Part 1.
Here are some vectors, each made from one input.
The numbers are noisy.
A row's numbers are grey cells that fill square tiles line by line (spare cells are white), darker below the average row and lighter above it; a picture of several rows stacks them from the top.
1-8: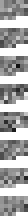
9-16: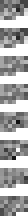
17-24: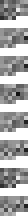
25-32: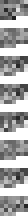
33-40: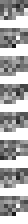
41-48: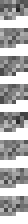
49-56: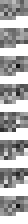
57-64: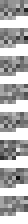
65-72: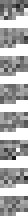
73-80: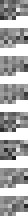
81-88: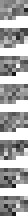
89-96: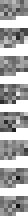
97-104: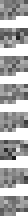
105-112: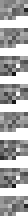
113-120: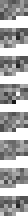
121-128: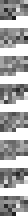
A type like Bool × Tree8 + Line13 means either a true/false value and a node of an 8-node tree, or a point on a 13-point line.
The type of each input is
Line15.
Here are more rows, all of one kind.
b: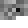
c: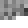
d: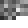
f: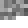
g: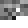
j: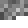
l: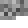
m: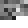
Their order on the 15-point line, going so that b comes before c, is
b, l, c, f, j, d, g, m.
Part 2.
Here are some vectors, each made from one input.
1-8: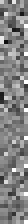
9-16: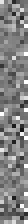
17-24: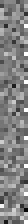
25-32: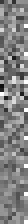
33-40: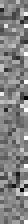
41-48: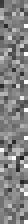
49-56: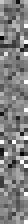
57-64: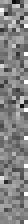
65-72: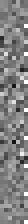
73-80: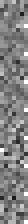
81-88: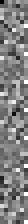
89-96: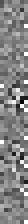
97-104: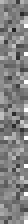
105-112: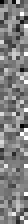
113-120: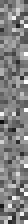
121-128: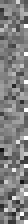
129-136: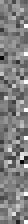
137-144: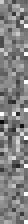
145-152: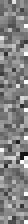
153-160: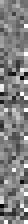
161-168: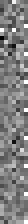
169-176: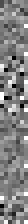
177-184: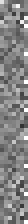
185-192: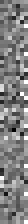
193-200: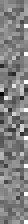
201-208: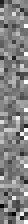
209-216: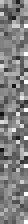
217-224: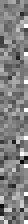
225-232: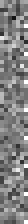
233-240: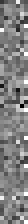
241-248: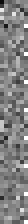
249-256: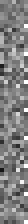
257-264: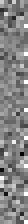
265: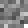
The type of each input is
Circle14.
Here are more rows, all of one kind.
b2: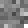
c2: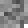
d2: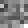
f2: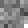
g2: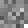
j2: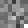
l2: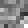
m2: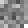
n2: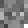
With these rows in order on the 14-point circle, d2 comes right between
g2 and l2.
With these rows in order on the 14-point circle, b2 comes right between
j2 and m2.
